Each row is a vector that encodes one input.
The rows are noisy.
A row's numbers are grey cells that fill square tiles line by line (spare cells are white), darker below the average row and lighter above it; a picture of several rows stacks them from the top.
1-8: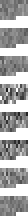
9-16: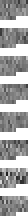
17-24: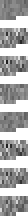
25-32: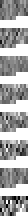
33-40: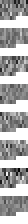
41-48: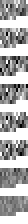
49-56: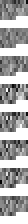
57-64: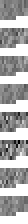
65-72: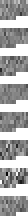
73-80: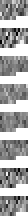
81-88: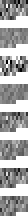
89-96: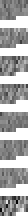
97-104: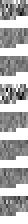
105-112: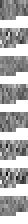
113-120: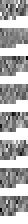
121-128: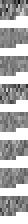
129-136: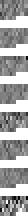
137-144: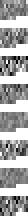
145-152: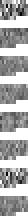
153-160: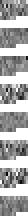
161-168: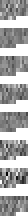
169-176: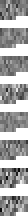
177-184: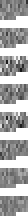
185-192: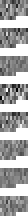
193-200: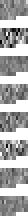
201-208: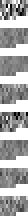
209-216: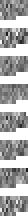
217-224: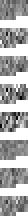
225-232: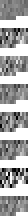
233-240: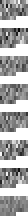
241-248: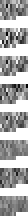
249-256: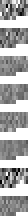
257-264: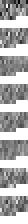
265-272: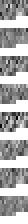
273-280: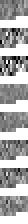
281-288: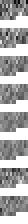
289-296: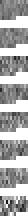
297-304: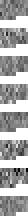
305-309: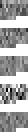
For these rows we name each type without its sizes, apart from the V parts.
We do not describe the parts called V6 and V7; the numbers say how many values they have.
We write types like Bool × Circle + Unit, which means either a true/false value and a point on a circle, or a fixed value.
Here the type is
(Bool × V7 + Line) × V6.
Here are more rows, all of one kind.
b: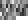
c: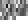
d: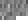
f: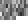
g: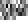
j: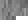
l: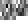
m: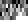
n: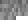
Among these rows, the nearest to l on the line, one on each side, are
c and j.
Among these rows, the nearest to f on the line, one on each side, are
d and g.
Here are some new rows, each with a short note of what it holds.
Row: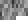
a true/false value, a value of V6 and a value of V7
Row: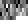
a point on a line and a value of V6
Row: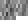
a point on a line and a value of V6
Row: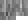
a true/false value, a value of V6 and a value of V7
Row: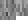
a true/false value, a value of V6 and a value of V7
